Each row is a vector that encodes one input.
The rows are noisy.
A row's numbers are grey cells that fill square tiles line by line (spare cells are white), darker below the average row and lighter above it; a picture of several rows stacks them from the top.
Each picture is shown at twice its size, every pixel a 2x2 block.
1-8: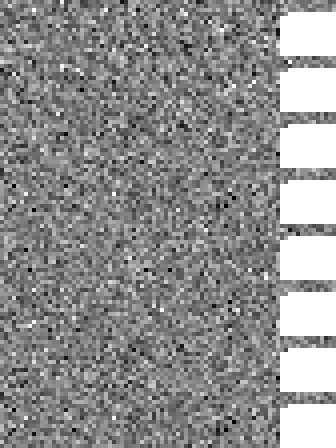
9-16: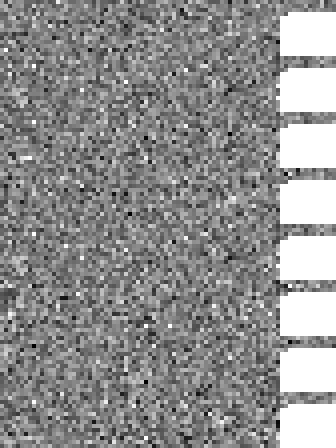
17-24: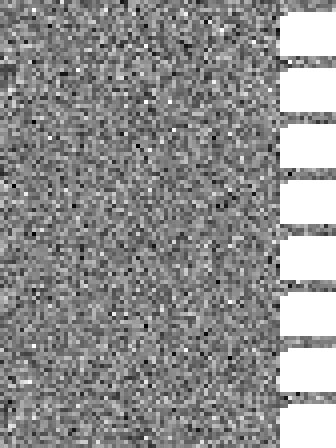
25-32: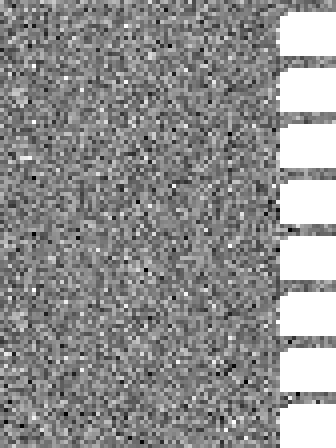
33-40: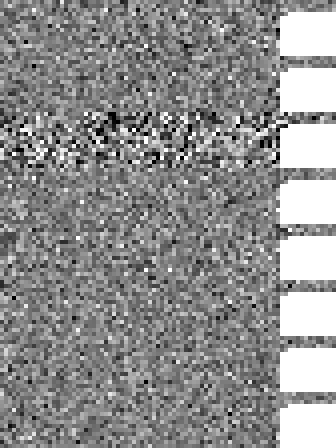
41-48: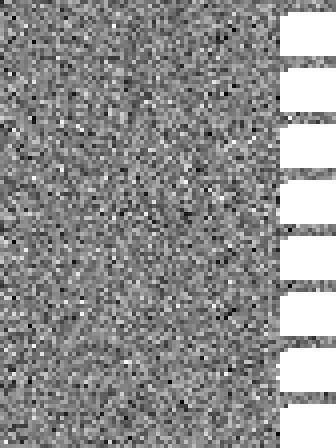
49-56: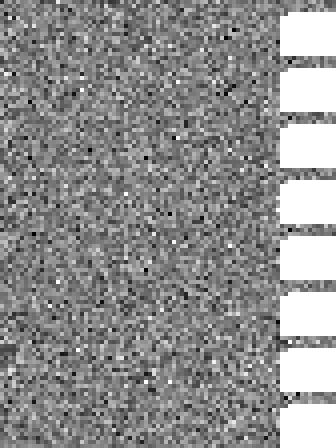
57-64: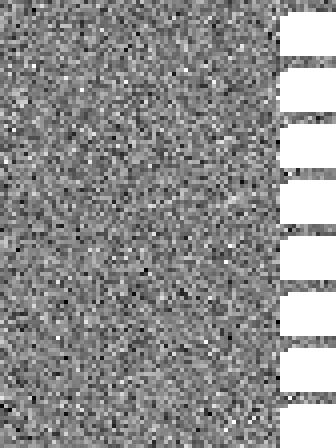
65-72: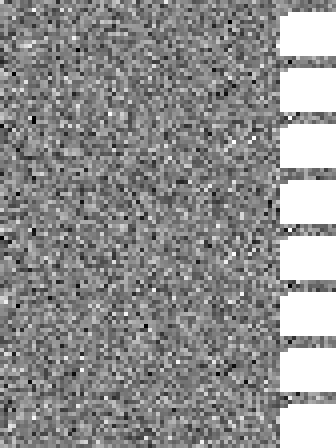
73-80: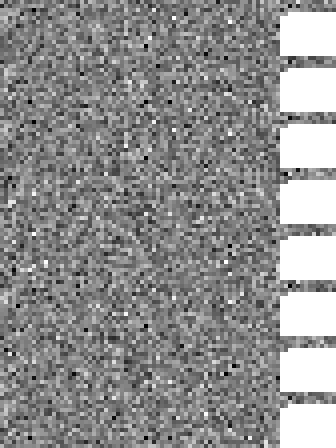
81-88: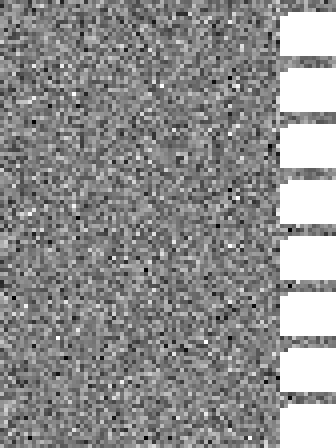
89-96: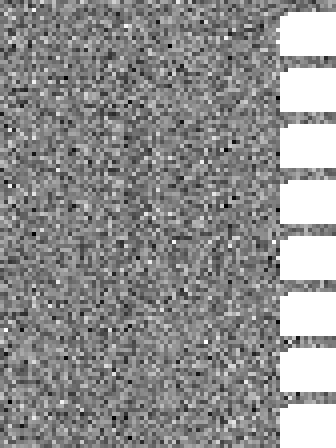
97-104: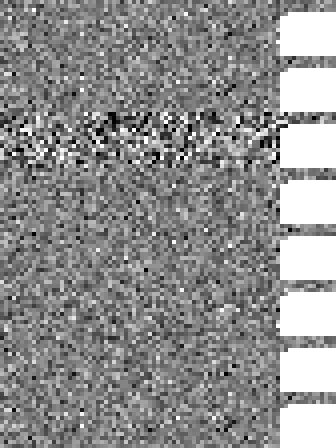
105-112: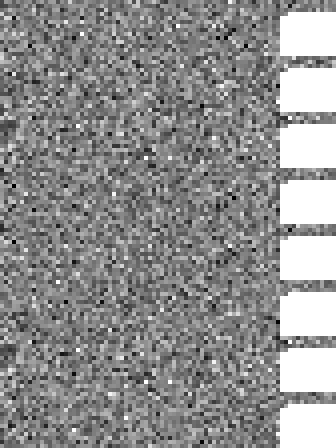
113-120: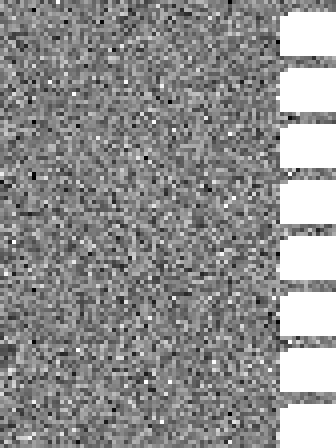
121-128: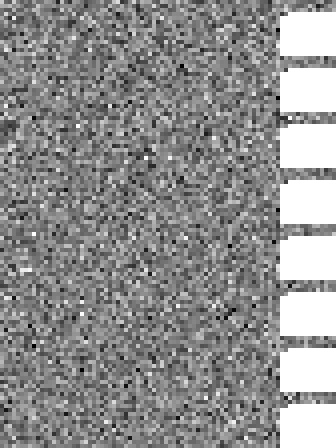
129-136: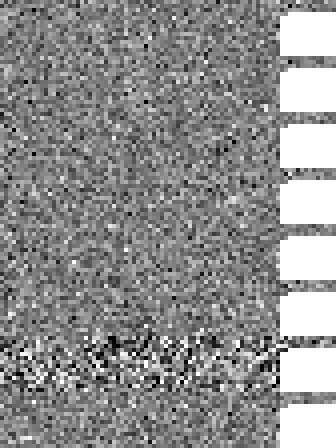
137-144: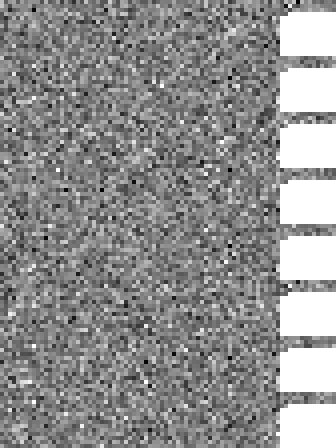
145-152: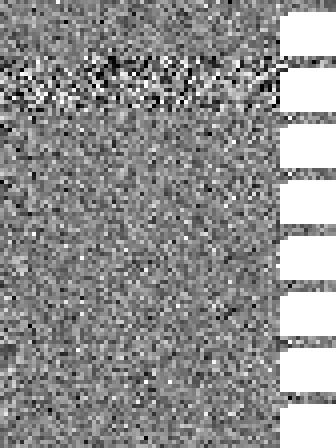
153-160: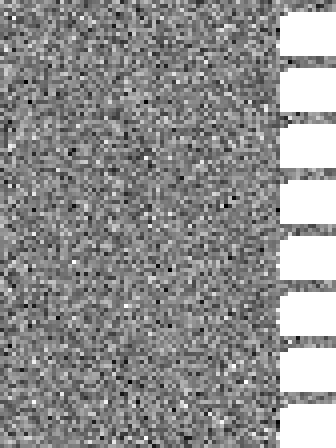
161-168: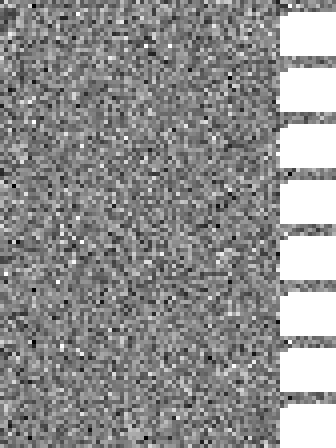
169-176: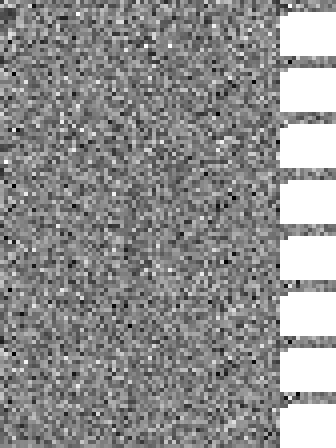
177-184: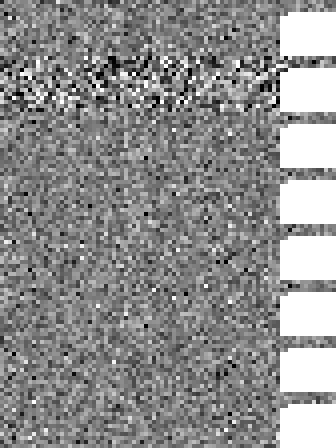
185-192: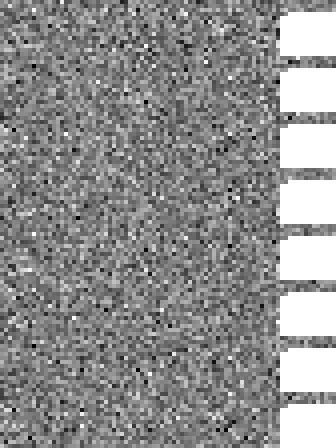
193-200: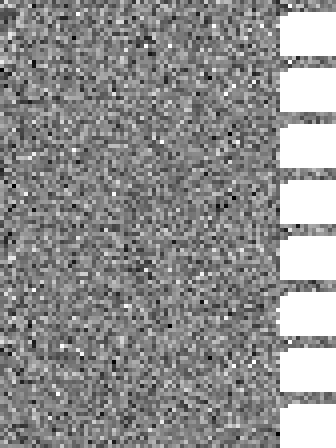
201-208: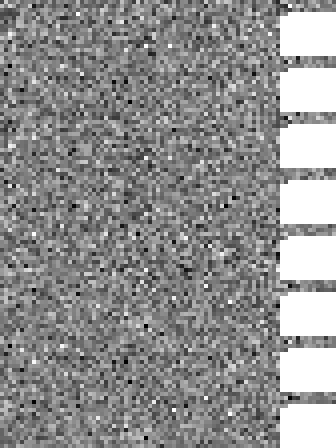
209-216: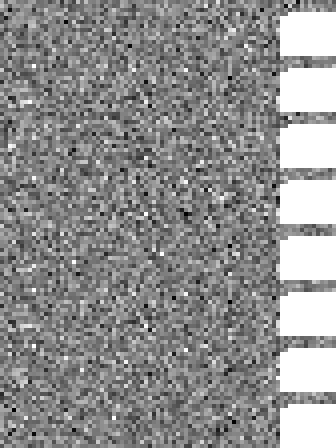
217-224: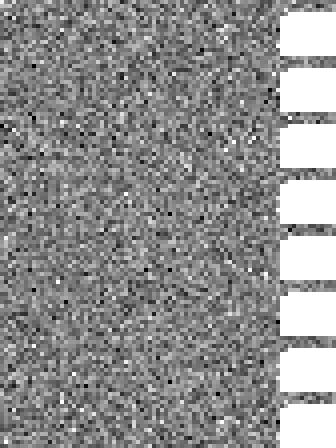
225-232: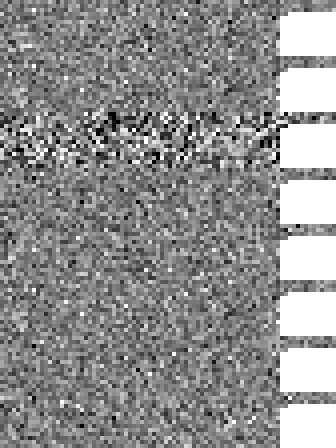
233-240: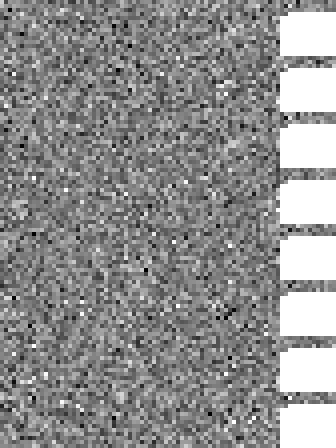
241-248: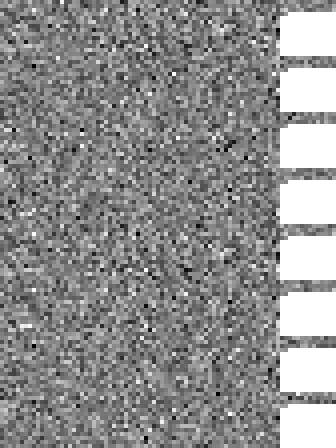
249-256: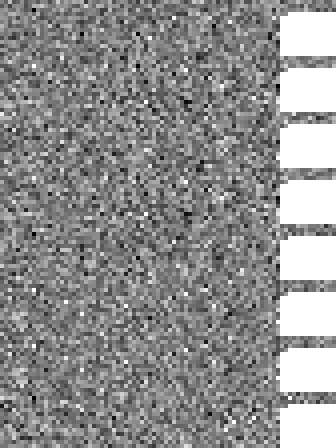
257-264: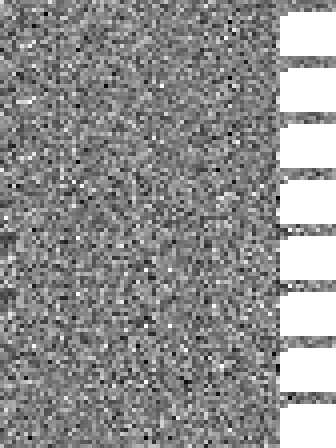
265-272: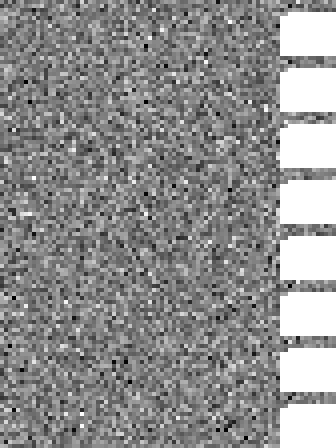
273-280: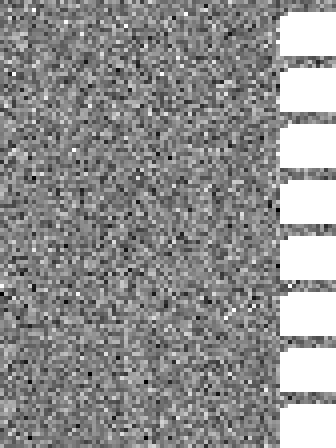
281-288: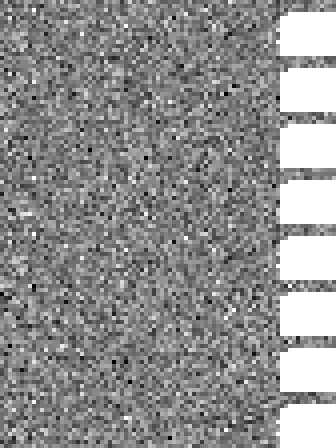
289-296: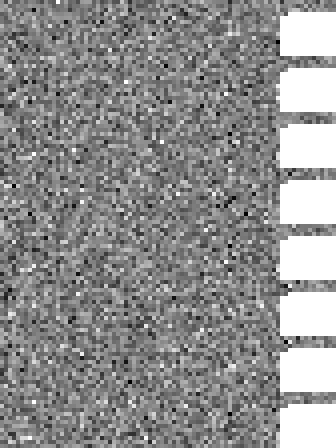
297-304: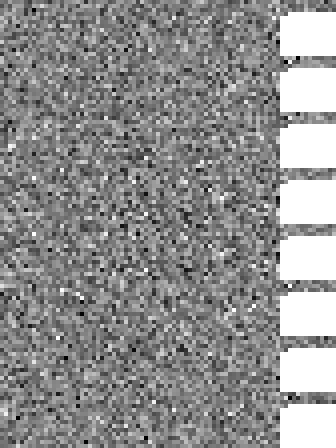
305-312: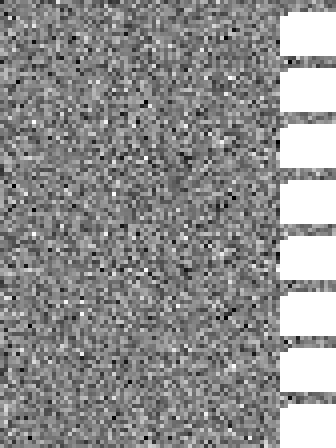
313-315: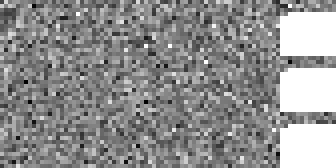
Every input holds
a list of up to two points on a 9-point line.
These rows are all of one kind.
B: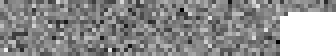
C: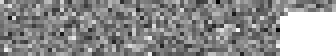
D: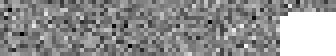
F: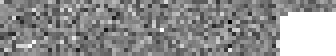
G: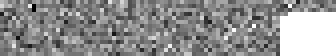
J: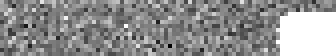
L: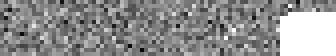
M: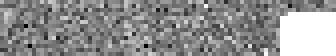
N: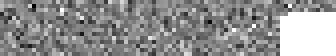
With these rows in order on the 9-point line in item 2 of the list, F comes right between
B and N.
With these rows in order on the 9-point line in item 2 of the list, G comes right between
C and M.
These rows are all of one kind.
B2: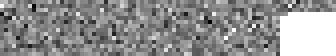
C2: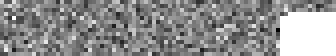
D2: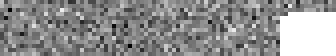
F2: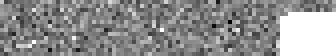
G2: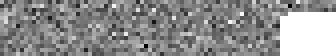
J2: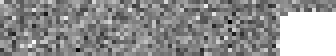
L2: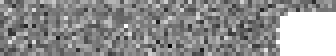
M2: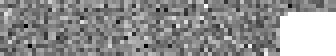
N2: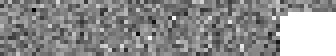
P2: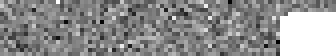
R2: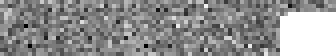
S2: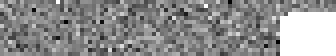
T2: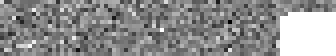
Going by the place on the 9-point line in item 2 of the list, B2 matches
M2, P2, R2 and S2.
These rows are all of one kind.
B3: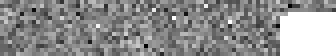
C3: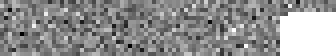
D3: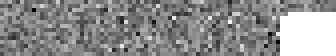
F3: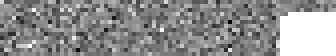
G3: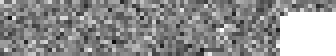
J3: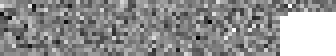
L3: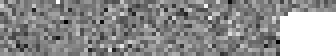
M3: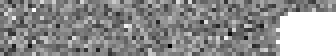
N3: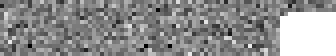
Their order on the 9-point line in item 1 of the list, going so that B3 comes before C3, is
G3, F3, M3, N3, B3, D3, L3, C3, J3.
